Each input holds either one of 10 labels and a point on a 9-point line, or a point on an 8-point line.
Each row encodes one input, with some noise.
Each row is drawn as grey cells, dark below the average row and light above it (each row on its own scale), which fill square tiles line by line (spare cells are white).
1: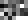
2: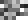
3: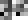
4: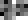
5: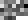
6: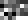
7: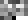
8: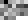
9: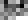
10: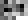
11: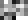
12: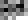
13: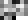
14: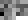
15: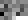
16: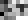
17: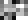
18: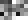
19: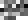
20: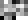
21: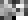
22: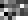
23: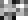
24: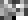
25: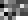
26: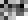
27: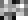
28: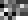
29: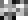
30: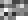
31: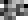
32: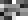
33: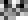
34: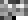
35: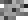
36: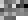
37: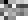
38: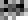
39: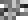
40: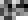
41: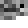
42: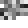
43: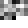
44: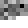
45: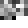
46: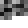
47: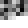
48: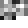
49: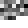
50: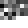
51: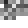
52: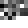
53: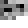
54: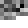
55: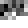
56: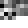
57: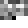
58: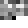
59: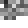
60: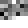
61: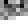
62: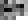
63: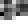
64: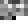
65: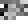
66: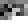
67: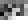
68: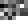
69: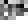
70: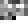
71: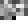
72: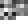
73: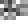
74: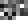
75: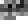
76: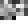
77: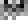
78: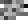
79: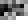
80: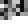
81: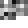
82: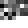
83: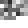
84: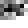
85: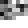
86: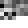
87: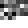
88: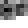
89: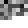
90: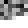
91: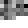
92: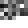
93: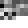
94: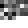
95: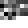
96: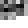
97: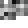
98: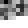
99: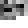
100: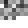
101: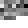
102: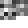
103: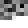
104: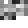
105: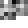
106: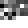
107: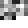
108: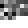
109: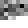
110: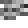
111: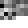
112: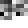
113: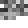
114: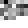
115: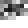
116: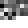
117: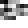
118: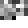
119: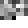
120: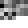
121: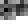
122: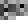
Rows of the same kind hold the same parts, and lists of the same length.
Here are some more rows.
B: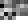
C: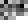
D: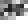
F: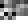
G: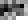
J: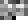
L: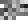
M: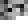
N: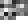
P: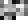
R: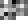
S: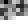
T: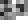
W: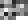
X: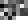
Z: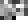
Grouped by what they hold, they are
B, F, J, N, P, R, W, X, Z
C, D, G, L, M, S, T

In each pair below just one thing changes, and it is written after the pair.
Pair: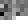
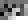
the place on the 9-point line
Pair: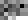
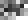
the label
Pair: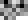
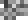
the place on the 9-point line
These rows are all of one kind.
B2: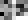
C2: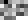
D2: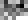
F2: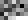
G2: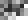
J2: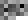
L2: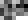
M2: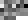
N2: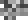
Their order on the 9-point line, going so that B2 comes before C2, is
G2, J2, D2, F2, B2, L2, M2, N2, C2.
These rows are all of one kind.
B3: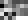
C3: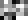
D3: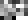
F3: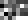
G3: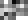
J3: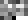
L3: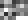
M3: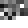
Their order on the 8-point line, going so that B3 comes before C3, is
M3, F3, B3, L3, G3, C3, D3, J3.
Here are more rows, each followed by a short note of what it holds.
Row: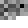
one of 10 labels and a point on a 9-point line
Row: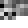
a point on an 8-point line
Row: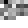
one of 10 labels and a point on a 9-point line
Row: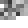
one of 10 labels and a point on a 9-point line
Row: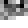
one of 10 labels and a point on a 9-point line
